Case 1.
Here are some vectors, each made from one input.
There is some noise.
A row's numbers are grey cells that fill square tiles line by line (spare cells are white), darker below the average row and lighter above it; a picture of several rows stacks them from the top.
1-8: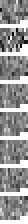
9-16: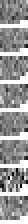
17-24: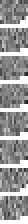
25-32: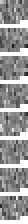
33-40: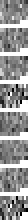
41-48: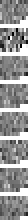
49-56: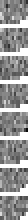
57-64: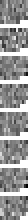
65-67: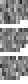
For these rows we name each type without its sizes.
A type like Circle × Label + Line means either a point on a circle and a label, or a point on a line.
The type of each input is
Bool × Bool × Bool + Unit.
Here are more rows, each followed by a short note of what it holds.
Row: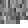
three true/false values
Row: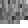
three true/false values
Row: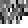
a fixed value
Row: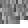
three true/false values
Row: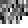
a fixed value
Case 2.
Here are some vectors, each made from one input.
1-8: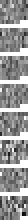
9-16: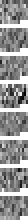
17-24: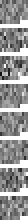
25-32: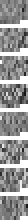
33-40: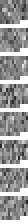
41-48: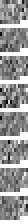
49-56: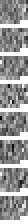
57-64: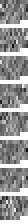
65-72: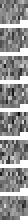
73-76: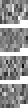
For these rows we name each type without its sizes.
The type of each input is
Circle + Unit.
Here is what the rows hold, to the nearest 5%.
About 95% of them hold a point on a circle. The rest hold a fixed value.
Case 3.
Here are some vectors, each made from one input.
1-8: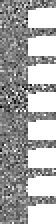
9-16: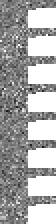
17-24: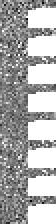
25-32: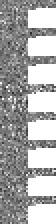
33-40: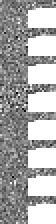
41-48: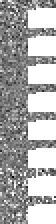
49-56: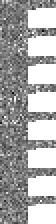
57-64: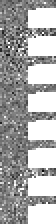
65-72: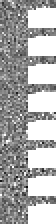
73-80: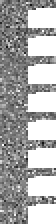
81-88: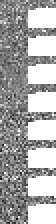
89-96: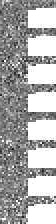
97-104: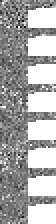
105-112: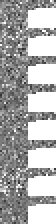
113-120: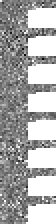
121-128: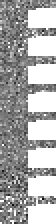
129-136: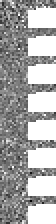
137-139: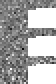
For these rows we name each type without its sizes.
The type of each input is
Label.
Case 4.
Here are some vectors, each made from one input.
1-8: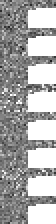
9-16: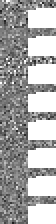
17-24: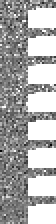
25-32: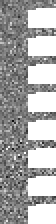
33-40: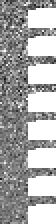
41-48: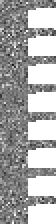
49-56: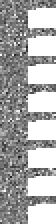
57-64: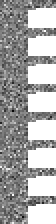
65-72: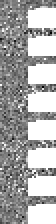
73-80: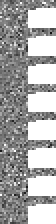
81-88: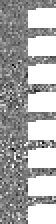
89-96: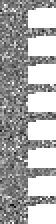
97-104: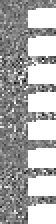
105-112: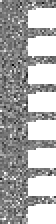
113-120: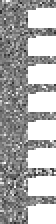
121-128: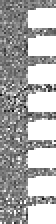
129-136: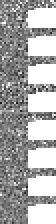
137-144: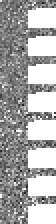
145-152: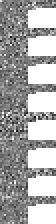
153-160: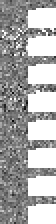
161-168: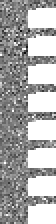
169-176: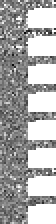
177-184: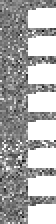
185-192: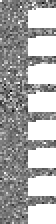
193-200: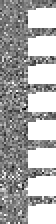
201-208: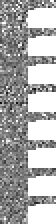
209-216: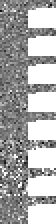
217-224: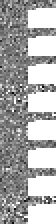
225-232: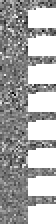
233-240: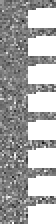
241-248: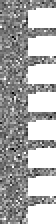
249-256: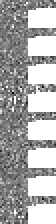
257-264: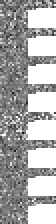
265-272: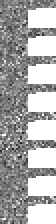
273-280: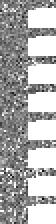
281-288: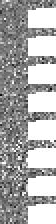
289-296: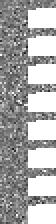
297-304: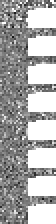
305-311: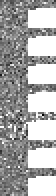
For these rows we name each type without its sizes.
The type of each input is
Label.
